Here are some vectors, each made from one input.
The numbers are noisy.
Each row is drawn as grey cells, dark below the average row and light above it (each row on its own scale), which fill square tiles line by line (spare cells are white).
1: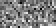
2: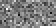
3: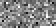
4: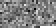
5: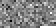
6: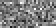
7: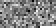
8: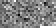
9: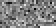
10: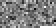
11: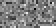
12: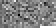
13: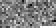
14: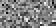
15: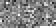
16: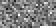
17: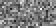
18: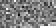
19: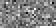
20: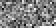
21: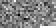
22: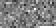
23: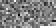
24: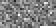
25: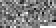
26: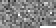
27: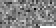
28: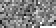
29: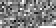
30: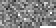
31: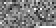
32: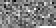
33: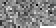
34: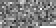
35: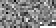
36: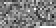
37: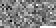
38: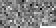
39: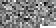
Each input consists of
a point on a 5-point line and a true/false value.
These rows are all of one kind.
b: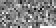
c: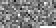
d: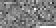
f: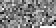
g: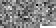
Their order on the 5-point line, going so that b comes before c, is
g, d, b, c, f.
